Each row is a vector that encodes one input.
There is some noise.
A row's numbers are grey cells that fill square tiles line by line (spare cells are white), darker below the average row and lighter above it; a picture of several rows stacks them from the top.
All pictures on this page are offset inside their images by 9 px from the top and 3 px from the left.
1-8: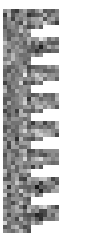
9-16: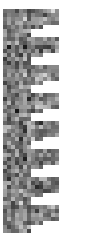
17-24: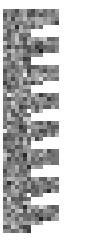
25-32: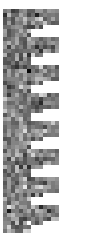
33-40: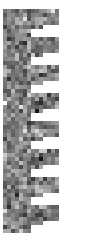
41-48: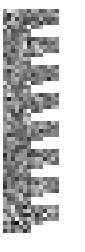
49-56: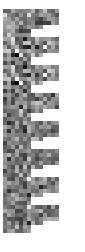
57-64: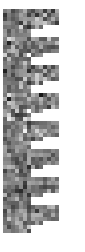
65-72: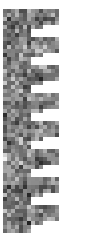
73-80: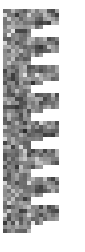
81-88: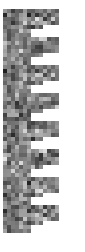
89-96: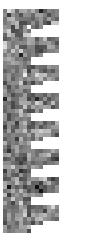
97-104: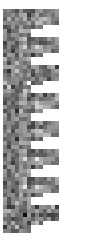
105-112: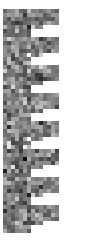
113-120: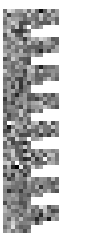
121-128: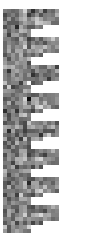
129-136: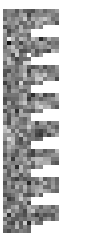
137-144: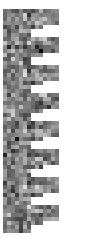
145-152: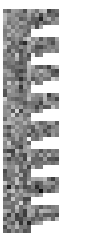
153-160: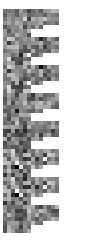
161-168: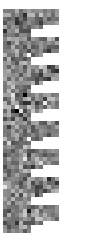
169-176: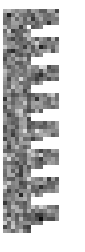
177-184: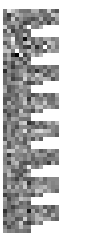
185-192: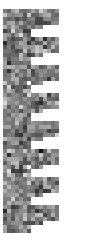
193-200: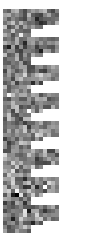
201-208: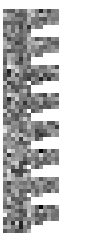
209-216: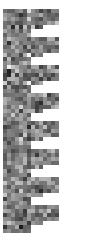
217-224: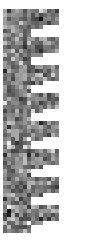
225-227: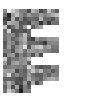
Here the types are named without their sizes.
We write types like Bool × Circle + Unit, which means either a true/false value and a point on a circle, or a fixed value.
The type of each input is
Bool × Bool × Bool × Bool + List(Line).
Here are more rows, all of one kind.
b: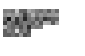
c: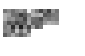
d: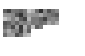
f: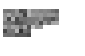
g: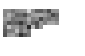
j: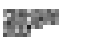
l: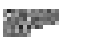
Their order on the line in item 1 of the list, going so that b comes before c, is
f, b, l, j, g, c, d.
